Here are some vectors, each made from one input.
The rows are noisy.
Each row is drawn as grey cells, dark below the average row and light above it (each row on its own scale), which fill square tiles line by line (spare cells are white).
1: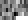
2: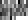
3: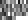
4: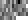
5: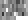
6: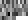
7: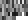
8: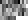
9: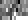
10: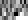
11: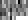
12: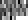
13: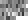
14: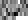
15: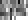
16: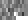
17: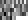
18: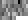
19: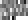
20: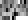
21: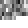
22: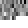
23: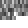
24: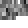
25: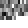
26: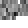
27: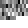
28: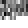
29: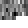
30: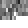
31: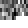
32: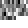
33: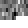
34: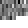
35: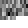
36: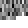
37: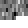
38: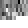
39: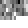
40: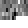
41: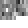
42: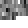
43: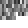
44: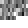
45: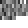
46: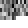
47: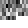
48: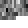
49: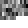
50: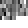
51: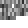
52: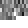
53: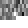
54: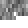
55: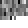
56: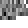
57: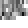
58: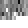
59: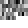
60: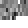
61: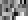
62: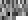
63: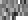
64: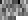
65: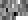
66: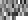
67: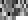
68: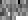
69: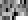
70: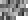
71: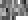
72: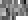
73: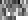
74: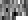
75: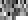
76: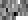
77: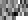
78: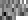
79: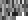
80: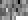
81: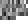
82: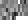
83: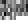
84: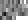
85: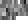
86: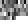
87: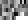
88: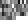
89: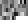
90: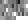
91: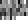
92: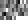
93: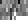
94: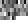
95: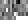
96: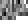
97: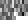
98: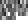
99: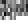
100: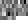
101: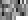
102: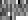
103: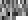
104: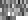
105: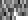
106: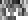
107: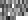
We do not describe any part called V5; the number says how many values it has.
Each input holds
a list of up to two items, each a true/false value and a value of V5.
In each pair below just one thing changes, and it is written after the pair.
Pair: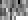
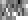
the value of V5 in item 2 of the list
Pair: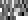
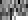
the true/false value in item 1 of the list
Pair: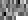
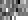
the true/false value in item 1 of the list
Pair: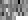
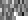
the value of V5 in item 1 of the list
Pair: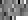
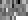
the true/false value in item 1 of the list
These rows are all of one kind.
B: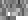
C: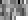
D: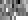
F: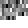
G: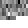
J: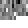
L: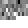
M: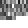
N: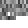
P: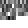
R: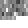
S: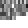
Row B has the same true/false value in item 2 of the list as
R and S.
